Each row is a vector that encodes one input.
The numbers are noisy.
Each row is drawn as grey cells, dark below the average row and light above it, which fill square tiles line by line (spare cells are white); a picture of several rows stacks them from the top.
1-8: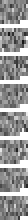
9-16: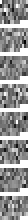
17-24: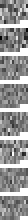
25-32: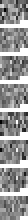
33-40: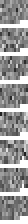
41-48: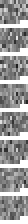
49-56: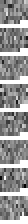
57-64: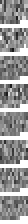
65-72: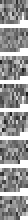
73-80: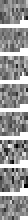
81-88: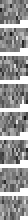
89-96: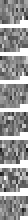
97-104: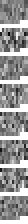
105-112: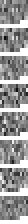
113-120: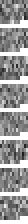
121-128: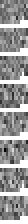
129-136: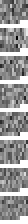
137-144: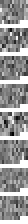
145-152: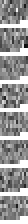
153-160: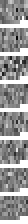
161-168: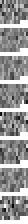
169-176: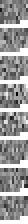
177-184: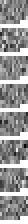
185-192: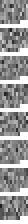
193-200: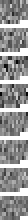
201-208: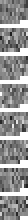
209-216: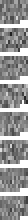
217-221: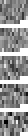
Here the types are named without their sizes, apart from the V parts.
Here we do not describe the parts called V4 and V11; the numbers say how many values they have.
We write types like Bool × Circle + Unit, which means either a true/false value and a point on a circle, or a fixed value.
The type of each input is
(Bool × Bool × Bool + V4 × V11) × Line.
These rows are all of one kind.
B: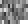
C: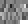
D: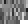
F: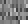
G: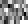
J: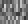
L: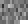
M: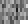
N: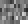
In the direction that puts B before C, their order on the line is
B, J, N, L, C, M, F, D, G.
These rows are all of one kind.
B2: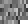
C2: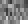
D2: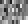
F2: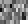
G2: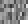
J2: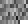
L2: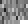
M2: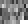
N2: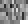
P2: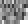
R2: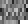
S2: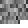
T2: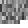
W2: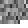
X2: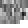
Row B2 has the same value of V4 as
L2, N2, T2 and X2.
